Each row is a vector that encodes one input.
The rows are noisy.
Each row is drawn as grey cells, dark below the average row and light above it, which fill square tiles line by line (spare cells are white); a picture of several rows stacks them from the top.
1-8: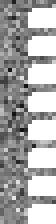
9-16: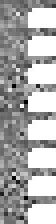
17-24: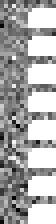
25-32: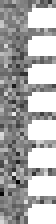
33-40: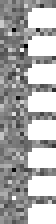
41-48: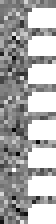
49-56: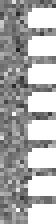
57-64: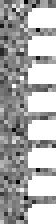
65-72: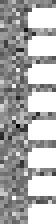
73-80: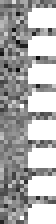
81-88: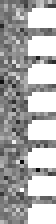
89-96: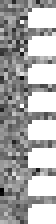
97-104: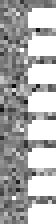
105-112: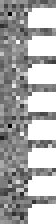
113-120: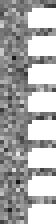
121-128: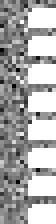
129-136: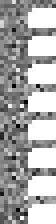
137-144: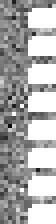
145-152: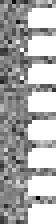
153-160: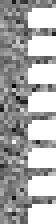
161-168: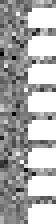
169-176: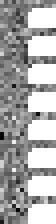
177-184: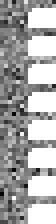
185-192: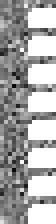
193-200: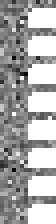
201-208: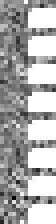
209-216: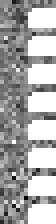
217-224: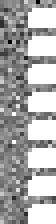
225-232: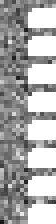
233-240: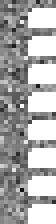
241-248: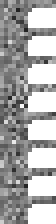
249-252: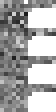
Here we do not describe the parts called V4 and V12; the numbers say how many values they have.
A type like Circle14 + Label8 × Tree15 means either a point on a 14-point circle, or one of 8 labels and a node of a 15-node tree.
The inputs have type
(Bool × Circle5 + V12) × (Line6 + V4).
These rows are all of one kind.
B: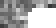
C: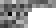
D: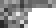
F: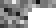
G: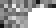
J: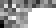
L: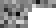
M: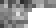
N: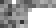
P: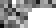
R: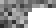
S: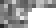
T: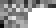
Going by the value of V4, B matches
M, N and S.
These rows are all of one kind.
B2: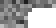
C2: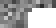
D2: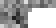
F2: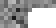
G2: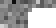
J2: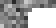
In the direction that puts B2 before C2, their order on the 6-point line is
B2, F2, J2, D2, G2, C2.
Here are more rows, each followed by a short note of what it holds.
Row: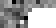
a value of V4 and a value of V12
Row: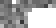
a point on a 5-point circle, a point on a 6-point line and a true/false value
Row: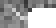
a point on a 5-point circle, a point on a 6-point line and a true/false value
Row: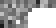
a value of V4 and a value of V12
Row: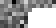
a value of V4 and a value of V12
